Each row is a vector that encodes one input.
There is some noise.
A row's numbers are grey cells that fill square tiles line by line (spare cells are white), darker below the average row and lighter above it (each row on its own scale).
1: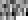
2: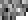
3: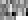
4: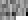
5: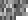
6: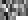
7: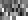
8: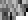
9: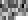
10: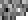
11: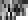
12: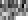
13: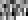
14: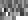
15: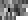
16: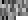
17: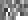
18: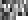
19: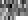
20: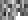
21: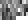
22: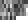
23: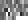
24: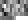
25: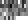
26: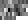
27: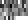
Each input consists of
one of 6 labels.
